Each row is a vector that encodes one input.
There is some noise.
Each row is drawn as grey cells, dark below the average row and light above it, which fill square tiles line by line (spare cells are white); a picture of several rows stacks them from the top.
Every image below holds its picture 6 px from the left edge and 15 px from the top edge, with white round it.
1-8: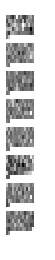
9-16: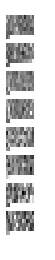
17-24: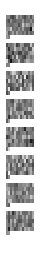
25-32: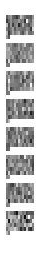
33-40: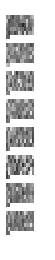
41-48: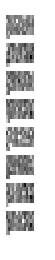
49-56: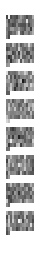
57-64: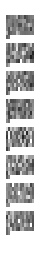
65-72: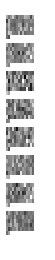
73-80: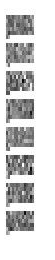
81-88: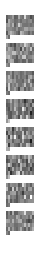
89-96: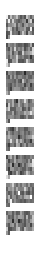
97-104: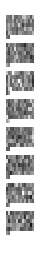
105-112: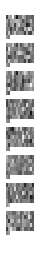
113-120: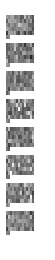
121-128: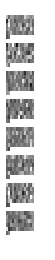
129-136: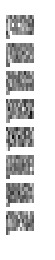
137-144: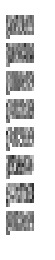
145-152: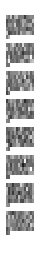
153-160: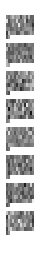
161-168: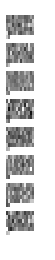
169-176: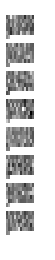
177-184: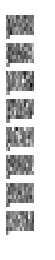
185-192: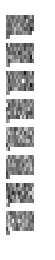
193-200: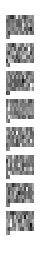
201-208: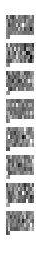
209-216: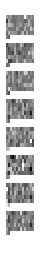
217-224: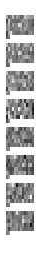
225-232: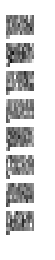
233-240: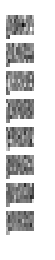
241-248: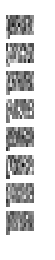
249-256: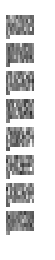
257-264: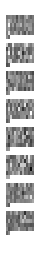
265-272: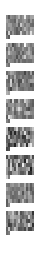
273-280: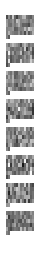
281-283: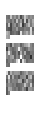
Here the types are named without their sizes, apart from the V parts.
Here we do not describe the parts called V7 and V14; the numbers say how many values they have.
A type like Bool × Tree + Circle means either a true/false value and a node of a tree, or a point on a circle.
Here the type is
Bool × V14 + Label × V7 + Unit.
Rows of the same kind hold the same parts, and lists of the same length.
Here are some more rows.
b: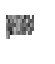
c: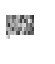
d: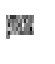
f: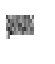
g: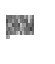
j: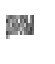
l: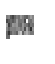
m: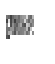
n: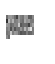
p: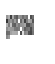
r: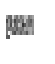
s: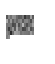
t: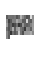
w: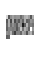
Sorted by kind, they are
b, d, f, l, s, t
c, m, n, r, w
g, j, p

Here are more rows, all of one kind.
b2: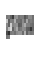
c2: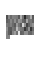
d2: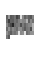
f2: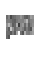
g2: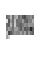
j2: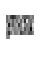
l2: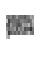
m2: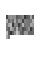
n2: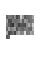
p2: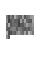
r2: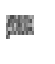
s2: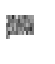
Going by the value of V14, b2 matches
f2 and m2.
